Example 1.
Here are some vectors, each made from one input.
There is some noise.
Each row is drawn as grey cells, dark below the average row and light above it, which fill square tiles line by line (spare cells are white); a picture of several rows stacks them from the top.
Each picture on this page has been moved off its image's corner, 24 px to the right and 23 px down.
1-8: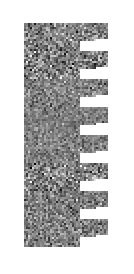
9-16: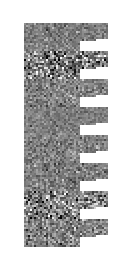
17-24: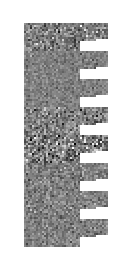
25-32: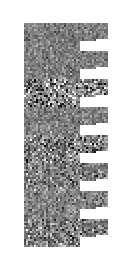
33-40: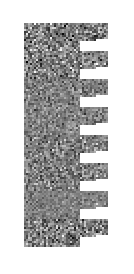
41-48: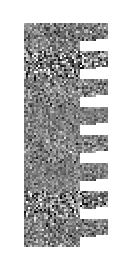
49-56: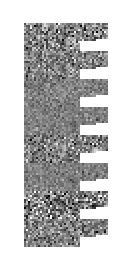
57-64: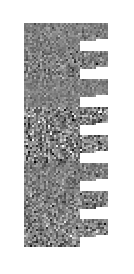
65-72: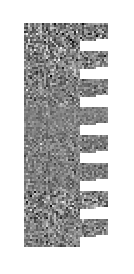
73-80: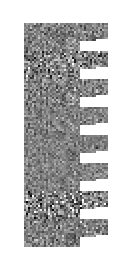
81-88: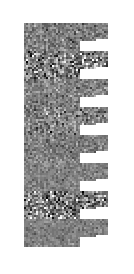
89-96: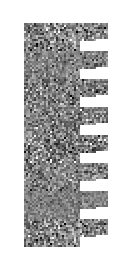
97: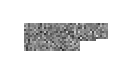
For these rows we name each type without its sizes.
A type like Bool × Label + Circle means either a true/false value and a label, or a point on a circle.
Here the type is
Bool × Line.
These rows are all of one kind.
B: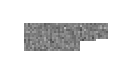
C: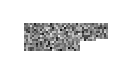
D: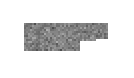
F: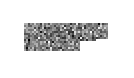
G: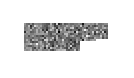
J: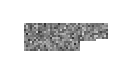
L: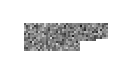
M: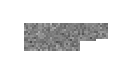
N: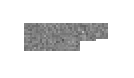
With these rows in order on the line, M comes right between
C and L.
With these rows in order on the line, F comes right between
B and G.
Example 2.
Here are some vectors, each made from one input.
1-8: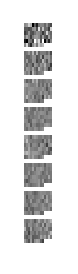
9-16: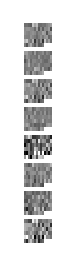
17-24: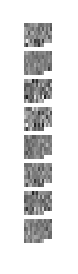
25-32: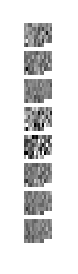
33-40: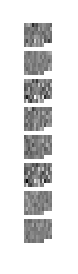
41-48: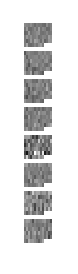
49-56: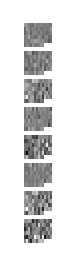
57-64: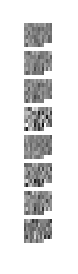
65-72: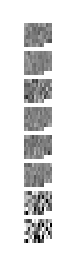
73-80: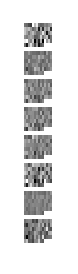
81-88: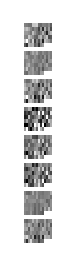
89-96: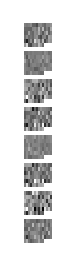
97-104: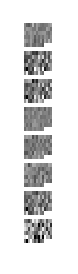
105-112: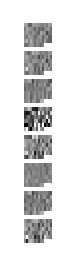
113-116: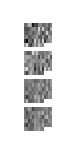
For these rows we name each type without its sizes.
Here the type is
List(Line).
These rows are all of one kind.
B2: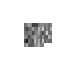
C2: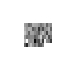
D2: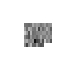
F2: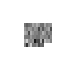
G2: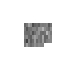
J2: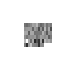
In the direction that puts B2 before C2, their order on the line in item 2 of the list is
B2, C2, G2, D2, F2, J2.
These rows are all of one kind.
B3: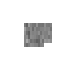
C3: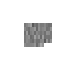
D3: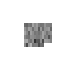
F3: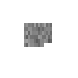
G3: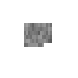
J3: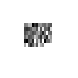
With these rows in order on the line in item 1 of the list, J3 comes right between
B3 and C3.
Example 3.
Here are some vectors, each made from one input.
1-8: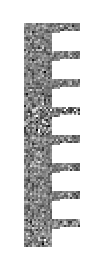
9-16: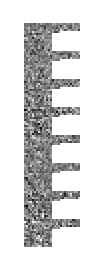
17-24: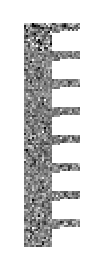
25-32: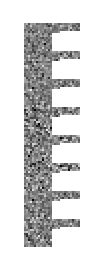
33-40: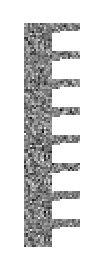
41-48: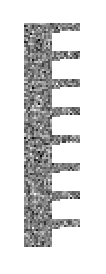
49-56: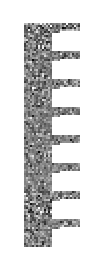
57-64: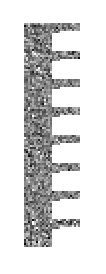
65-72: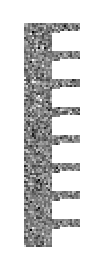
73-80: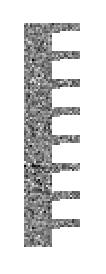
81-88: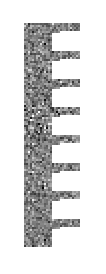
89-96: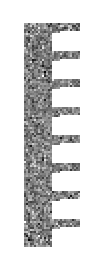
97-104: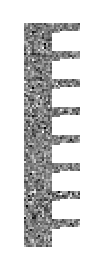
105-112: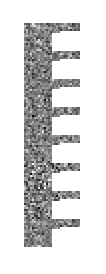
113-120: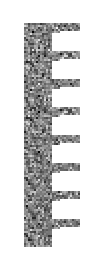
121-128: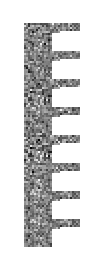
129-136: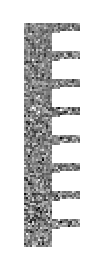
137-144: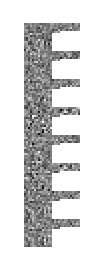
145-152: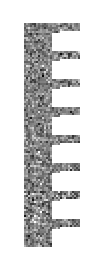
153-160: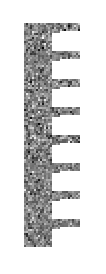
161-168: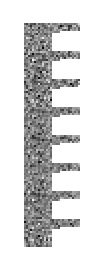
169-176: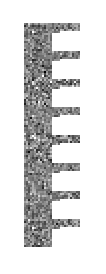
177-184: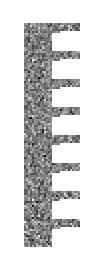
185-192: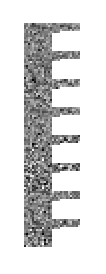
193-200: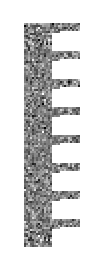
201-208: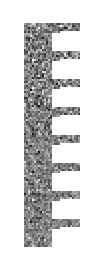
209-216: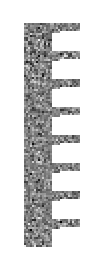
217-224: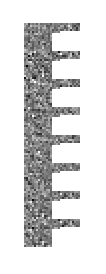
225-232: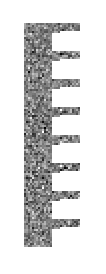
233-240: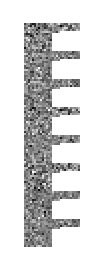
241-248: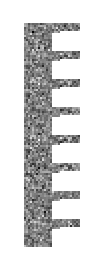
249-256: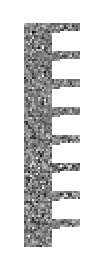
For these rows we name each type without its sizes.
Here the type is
Bool × Circle + Unit.
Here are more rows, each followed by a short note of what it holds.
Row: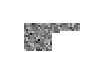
a point on a circle and a true/false value
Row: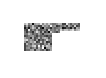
a fixed value
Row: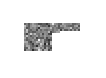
a point on a circle and a true/false value
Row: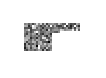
a fixed value
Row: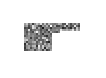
a fixed value
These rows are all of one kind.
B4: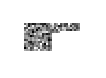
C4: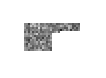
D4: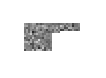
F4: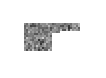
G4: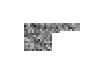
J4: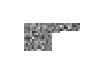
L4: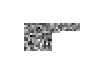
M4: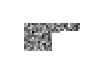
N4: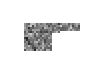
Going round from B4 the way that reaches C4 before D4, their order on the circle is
B4, M4, C4, J4, D4, F4, N4, L4, G4.
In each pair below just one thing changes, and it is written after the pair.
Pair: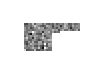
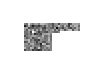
the place on the circle
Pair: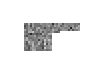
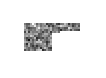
the true/false value
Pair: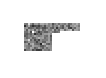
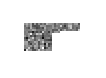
the true/false value
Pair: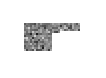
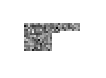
the place on the circle
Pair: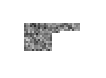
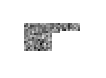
the place on the circle
